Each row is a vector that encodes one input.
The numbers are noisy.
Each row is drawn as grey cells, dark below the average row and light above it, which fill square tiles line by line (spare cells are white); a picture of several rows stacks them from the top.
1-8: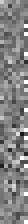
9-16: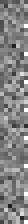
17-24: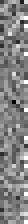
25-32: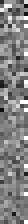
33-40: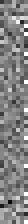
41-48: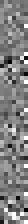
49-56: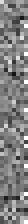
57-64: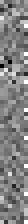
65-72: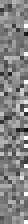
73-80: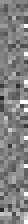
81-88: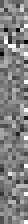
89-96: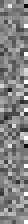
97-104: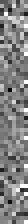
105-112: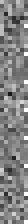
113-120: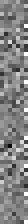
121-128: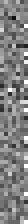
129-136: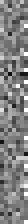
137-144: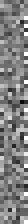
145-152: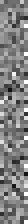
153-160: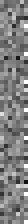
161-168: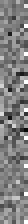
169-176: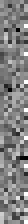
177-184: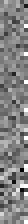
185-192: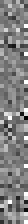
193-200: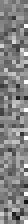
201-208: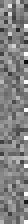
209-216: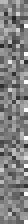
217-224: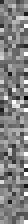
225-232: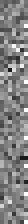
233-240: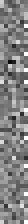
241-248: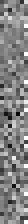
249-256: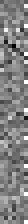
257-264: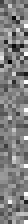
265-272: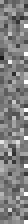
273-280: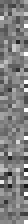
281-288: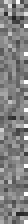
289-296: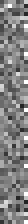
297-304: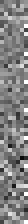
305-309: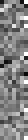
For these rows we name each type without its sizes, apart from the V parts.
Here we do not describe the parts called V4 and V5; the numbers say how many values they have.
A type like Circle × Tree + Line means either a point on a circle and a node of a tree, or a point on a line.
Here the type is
Bool × (Line + V5) × V4 + Circle.
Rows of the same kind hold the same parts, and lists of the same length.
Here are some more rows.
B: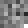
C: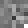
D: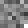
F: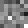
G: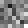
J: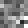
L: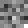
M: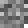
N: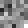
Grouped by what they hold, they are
B, C, L, M
D, F
G, J, N

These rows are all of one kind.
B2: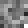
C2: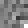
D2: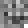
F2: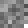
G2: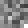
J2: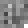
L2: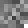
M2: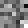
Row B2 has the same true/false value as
L2 and M2.
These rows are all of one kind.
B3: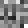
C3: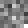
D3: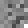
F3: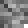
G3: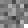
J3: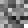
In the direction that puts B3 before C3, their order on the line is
D3, J3, B3, F3, C3, G3.
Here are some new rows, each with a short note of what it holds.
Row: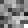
a point on a line, a true/false value and a value of V4
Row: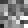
a point on a circle
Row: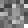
a point on a line, a true/false value and a value of V4
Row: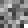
a true/false value, a value of V4 and a value of V5
